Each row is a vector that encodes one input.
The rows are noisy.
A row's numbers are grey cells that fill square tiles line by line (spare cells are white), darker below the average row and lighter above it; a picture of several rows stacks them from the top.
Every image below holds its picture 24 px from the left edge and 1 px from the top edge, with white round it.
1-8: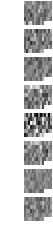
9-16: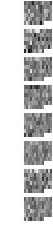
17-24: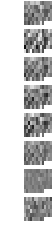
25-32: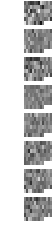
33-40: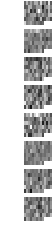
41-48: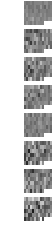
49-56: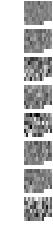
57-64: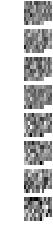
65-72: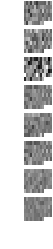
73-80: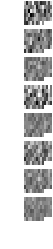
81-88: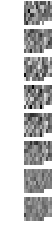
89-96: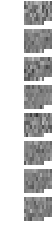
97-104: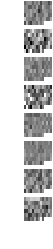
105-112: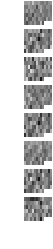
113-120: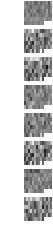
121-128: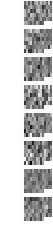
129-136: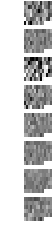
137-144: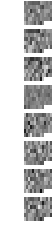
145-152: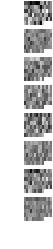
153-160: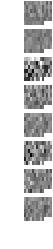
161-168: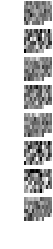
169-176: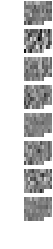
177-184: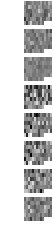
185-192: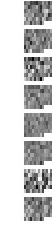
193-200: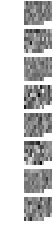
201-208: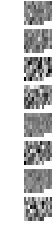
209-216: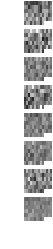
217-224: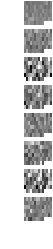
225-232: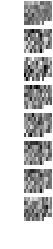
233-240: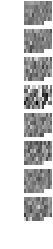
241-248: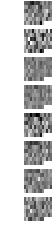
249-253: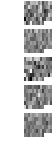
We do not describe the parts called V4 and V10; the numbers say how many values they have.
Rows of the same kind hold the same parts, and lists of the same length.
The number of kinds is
2.
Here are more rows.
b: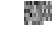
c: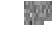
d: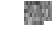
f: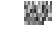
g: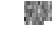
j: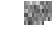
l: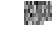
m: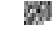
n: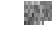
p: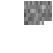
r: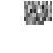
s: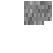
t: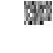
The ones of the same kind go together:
b, d, f, g, j, s, t
c, l, m, n, p, r

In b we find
a point on a 6-point circle, a point on a 5-point line, a true/false value and a value of V10.
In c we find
a point on a 6-point circle, a true/false value, a value of V4 and a value of V10.
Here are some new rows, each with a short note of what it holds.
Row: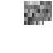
a point on a 6-point circle, a true/false value, a value of V4 and a value of V10
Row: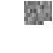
a point on a 6-point circle, a true/false value, a value of V4 and a value of V10
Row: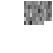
a point on a 6-point circle, a true/false value, a value of V4 and a value of V10
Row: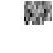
a point on a 6-point circle, a point on a 5-point line, a true/false value and a value of V10
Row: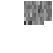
a point on a 6-point circle, a point on a 5-point line, a true/false value and a value of V10
